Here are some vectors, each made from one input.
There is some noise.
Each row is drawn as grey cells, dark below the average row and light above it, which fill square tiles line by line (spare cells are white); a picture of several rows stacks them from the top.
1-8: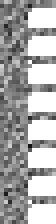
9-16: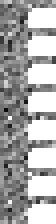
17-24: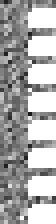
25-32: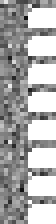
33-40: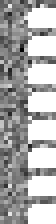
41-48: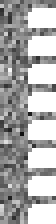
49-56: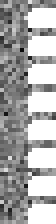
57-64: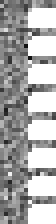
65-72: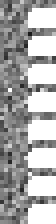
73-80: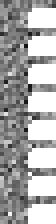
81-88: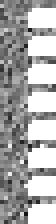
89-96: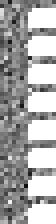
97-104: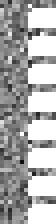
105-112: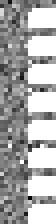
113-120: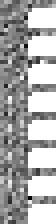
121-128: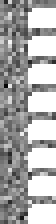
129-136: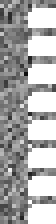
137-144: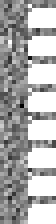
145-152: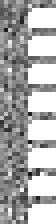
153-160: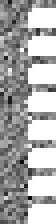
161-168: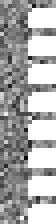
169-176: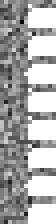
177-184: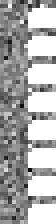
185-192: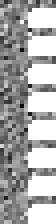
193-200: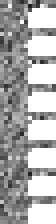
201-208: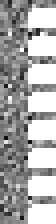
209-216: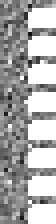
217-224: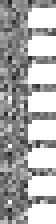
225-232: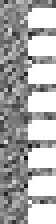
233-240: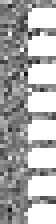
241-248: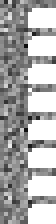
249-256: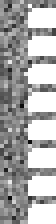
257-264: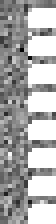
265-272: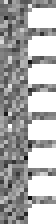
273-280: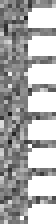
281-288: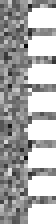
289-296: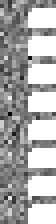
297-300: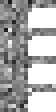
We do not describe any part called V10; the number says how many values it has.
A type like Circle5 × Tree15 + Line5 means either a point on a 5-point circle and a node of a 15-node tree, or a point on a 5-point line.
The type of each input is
List2(Line7) × V10.
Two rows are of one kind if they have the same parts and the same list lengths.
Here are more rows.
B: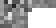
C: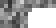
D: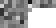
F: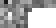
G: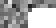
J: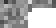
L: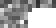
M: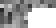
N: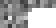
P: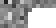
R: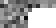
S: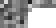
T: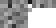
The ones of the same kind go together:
B, C, F, G, J, P
D, M, S, T
L, N, R

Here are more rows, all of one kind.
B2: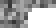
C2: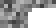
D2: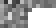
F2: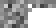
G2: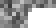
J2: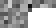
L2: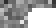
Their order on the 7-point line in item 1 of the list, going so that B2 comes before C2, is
B2, J2, C2, F2, D2, L2, G2.
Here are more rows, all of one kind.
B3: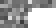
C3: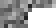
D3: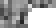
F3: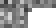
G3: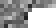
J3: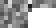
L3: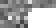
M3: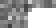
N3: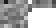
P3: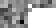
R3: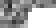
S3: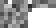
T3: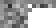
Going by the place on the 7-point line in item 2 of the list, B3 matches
M3, P3 and R3.
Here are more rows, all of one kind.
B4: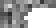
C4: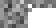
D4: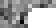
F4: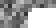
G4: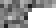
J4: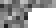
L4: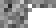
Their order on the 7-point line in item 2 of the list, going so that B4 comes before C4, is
B4, G4, J4, F4, D4, L4, C4.
